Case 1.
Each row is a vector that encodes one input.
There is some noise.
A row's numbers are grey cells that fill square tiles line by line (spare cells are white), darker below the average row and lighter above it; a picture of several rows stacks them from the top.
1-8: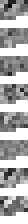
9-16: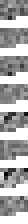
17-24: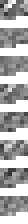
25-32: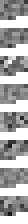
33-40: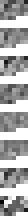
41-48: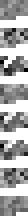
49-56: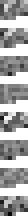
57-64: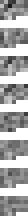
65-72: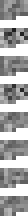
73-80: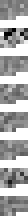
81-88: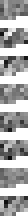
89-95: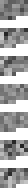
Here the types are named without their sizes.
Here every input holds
a list of points on a line.
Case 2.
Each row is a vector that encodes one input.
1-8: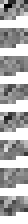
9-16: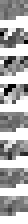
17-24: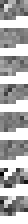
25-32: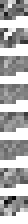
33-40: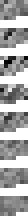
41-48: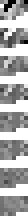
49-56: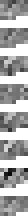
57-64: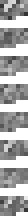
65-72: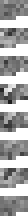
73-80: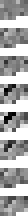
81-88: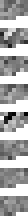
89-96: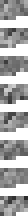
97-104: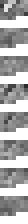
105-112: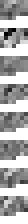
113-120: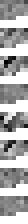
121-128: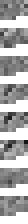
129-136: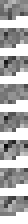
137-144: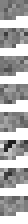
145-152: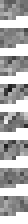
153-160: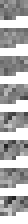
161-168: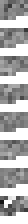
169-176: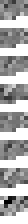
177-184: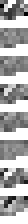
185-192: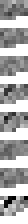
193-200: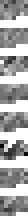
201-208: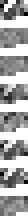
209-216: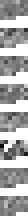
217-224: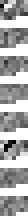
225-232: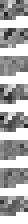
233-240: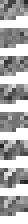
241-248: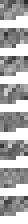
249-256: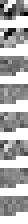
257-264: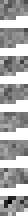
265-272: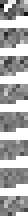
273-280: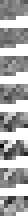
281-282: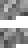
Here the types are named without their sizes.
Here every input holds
a list of points on a line.
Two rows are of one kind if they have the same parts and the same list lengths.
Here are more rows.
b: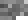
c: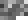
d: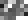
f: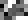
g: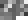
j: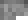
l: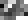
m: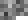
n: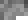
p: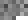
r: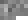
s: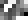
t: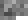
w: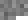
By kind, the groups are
b, c, d, g, l, p
f, m
j, n, r, s, t
w

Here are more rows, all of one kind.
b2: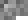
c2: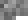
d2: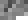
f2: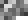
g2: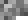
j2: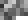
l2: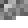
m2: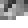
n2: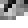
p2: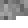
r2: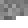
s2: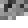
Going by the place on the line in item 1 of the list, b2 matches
f2, g2, l2 and m2.
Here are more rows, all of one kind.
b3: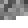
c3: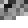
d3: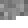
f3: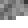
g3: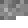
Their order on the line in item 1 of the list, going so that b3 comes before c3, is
g3, d3, f3, b3, c3.
